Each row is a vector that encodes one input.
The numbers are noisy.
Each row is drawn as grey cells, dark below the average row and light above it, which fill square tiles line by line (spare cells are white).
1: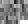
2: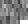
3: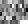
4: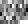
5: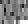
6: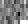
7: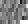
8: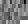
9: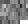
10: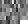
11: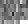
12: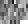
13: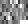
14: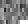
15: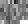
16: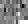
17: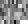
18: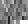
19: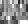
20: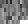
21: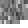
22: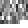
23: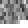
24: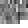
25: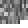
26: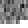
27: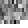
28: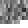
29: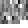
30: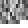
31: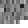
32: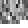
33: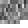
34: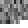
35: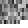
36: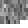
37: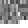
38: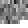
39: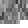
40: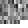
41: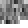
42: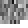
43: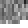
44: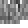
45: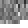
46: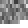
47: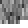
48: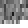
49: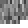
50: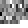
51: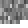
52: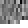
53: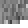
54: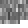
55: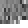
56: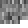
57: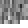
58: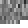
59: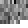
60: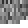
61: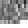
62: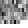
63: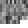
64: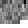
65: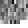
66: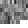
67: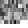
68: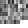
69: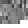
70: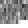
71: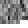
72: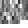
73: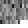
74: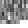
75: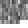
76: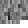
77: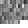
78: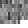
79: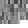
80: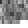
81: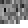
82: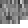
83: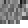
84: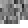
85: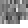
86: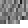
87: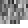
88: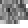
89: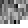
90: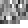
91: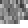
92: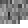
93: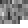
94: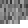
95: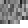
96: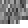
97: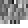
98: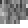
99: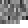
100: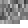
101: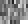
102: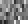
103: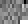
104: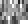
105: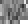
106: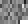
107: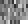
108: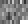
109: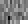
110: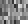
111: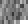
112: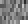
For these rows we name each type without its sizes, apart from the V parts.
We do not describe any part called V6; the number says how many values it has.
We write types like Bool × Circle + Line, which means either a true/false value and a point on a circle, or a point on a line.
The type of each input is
Label × List(V6) + Line.
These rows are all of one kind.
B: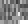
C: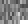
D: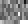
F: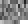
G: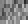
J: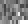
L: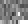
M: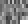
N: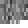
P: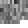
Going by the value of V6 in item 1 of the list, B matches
C, J, L and N.
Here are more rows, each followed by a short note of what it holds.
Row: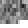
a label, together with a list of two items
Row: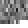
a label, together with a list of two items
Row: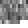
a label, together with a list of one item
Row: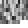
a point on a line
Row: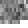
a label, together with a list of two items
